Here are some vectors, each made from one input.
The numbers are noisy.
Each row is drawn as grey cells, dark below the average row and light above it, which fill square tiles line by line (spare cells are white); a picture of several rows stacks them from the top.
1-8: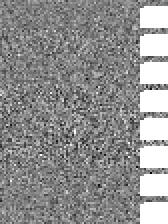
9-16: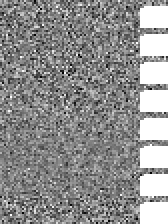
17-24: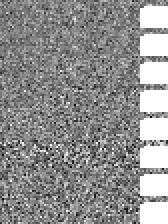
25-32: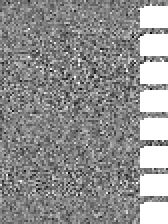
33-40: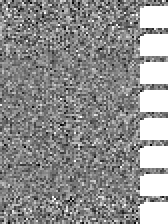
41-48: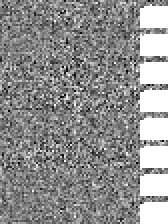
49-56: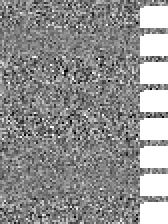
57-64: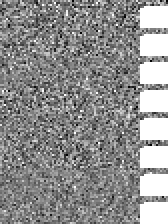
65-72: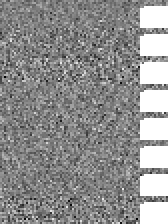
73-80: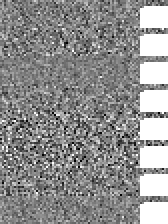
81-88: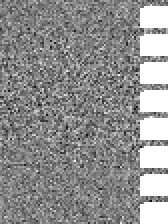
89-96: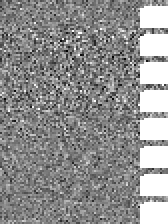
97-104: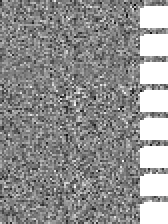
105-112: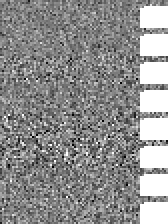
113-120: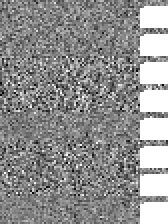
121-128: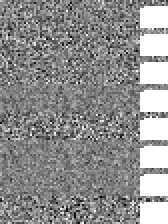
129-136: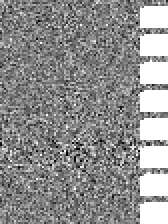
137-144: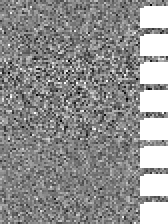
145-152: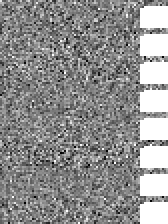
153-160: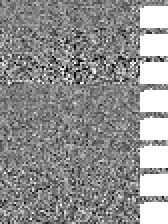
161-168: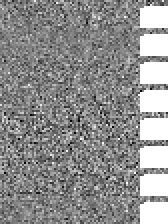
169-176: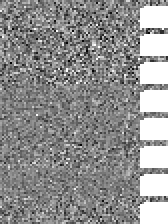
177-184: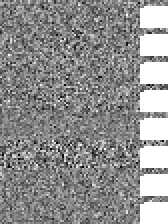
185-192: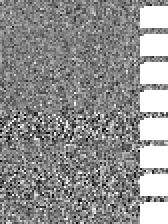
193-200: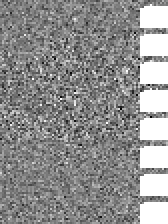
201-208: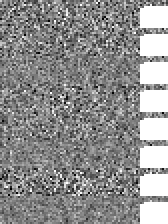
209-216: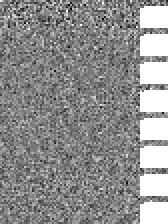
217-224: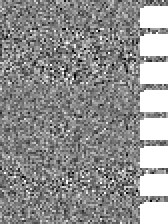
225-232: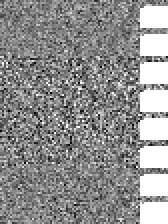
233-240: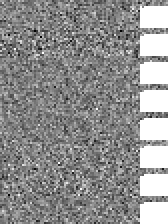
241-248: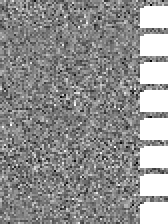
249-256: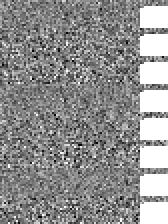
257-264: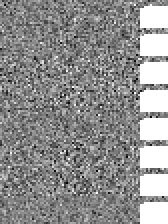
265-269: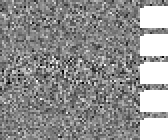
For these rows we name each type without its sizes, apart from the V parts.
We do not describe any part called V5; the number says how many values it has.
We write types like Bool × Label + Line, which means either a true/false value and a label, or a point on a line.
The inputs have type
Bool × Line + V5.
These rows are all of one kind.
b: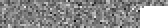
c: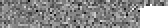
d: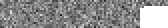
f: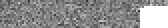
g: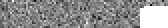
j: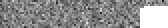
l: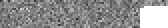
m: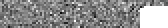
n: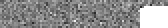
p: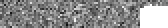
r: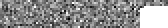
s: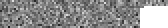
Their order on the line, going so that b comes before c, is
n, d, g, m, j, r, l, s, b, c, p, f.
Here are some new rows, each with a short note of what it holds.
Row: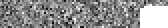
a point on a line and a true/false value
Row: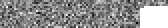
a value of V5
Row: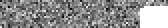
a value of V5
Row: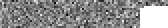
a point on a line and a true/false value
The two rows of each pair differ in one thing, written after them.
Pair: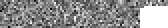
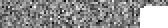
the true/false value
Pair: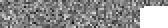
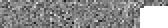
the true/false value
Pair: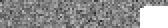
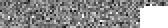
the true/false value
